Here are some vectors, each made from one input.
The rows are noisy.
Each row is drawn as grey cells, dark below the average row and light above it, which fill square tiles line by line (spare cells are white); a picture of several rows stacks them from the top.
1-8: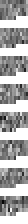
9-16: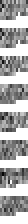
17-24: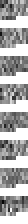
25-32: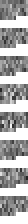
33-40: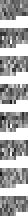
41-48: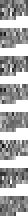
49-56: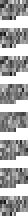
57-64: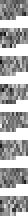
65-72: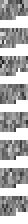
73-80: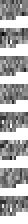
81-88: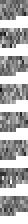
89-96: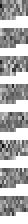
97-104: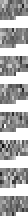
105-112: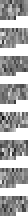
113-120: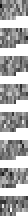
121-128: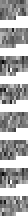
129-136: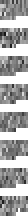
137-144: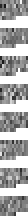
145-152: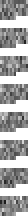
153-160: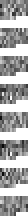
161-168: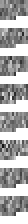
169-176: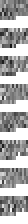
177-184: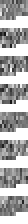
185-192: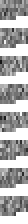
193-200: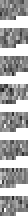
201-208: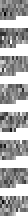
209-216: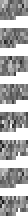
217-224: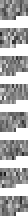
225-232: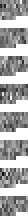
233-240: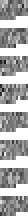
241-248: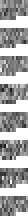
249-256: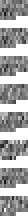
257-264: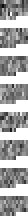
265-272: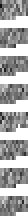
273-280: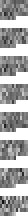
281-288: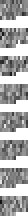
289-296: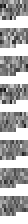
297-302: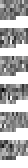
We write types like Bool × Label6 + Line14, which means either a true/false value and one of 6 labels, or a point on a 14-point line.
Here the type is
Bool × (Circle18 + Unit) + Line11.
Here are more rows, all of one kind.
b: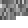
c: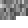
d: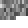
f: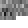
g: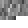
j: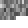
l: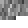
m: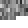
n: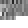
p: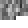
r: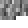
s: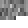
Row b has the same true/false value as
m, n and p.
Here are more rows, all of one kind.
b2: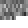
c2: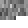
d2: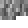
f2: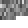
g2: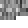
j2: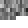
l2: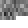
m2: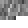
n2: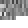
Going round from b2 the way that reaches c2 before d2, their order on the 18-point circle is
b2, l2, c2, m2, d2, g2, j2, f2, n2.
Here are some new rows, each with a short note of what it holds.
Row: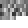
a point on an 11-point line
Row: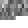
a true/false value
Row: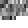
a point on an 11-point line
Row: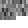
a point on an 18-point circle and a true/false value
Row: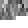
a true/false value
